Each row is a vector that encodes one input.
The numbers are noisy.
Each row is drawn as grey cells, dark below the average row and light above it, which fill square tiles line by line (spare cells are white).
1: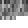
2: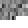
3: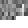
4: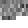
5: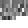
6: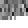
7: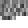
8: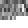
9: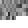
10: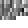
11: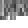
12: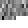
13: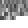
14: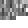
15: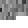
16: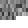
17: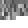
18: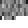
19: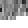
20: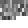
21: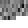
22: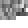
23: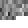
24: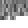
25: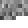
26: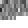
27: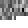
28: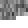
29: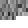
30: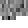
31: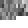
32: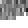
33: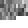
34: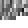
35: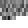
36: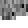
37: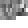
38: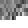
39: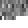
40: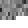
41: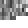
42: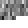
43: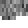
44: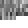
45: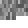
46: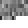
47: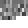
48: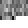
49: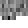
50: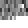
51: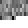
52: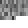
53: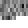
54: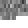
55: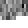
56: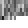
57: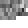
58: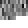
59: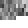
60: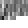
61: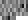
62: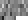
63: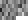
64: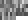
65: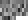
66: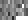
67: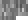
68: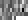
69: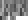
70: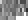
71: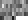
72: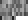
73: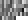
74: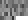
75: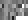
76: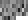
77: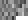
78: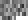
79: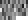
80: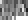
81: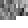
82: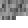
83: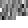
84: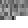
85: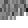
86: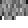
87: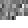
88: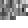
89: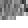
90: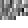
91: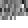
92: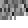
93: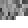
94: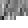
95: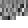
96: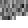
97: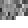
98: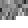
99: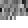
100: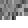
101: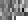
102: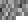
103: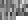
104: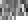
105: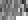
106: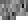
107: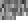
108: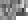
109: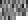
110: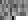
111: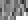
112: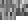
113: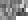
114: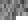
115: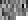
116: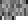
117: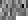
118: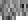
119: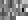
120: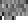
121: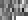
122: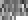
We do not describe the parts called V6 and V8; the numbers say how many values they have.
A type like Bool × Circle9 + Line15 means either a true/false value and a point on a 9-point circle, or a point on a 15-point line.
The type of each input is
Tree7 × (Tree7 + V8) + V6.
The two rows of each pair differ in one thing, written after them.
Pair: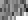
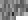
the node of the tree
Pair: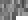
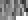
the node of the tree
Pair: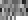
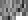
the node of the tree
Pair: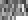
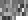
the node of the tree
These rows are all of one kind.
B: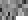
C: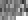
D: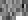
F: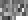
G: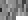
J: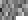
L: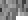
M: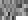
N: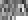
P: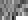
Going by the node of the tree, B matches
J, M and P.
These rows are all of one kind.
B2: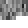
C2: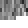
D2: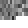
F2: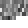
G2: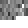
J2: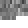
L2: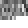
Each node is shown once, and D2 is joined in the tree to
G2 and J2.
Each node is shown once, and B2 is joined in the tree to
F2 and J2.
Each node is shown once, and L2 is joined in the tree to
C2.
